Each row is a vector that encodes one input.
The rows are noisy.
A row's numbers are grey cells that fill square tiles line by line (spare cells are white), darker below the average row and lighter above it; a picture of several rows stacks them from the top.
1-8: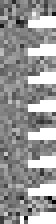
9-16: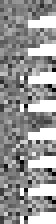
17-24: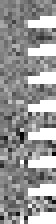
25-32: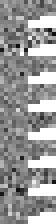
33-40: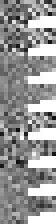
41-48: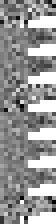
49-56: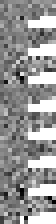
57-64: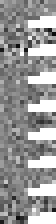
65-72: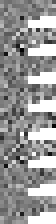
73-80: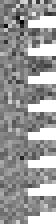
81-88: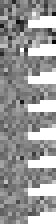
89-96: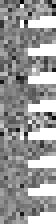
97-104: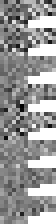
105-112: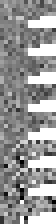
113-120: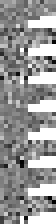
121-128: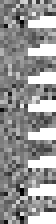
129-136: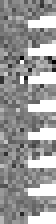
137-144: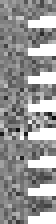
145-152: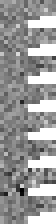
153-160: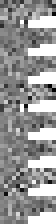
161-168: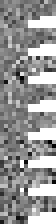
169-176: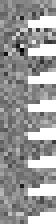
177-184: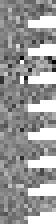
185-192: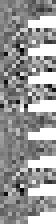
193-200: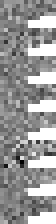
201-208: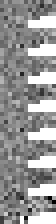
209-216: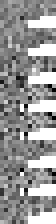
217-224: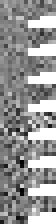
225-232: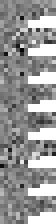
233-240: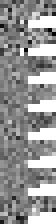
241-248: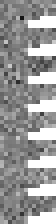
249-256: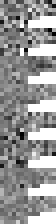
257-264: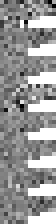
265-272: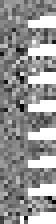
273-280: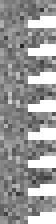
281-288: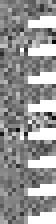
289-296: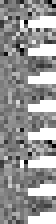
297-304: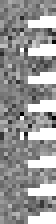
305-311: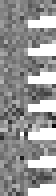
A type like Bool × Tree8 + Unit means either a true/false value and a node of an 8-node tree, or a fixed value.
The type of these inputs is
Circle10 + List2(Circle11).
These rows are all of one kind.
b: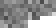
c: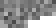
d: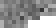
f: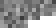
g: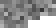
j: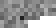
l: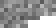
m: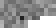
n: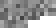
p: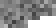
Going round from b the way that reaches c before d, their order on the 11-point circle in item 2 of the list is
b, n, p, g, l, f, j, c, m, d.
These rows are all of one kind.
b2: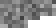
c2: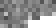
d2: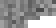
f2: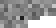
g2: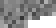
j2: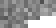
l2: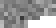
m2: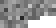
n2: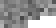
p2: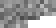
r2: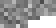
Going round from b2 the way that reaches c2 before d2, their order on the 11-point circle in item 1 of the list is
b2, g2, c2, j2, r2, p2, m2, f2, l2, n2, d2.
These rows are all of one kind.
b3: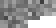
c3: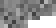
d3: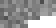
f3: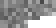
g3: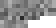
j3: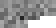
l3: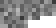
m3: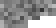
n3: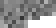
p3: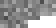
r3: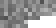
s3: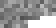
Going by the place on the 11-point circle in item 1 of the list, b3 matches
d3, f3, p3 and r3.
